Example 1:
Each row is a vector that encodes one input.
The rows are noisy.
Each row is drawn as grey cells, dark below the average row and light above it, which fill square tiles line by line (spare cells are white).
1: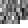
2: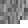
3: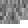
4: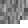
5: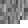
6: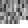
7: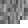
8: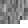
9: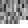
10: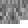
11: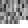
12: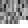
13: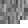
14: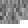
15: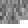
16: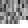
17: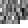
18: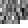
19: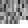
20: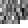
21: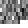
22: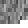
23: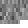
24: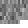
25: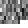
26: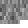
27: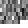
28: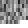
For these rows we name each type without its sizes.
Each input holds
a point on a line.
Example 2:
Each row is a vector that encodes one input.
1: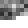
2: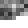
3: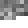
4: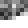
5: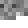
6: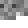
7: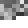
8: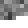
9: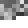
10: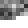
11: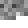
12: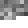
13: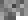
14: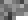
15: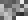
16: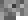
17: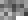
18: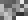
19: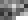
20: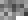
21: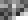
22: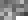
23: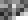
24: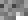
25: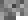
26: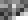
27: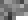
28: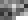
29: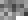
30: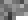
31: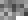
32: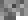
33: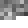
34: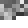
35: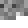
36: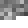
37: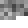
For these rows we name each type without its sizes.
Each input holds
a point on a line.
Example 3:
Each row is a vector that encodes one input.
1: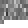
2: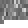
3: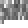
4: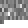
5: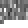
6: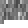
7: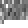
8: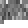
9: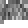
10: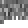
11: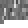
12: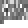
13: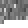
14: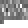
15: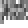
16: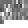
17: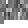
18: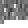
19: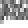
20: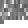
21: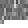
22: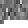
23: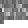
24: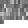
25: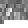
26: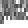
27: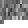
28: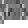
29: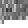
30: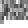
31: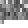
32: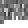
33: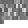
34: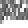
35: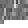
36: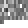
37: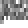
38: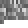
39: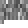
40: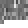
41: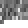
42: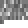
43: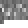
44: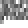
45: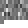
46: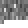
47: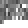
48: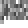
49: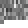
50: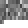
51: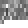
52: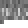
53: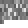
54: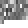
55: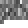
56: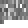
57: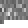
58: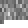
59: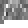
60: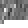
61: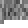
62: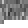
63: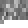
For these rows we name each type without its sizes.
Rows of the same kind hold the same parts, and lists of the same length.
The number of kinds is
2.
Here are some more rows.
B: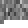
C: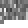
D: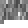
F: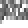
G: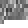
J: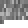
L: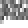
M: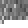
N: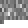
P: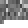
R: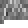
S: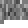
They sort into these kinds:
B, C, D, G, J, M, N, P, R, S
F, L

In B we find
a point on a circle.
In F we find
a fixed value.
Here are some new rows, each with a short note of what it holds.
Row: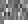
a point on a circle
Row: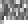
a fixed value
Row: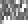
a fixed value
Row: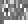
a point on a circle
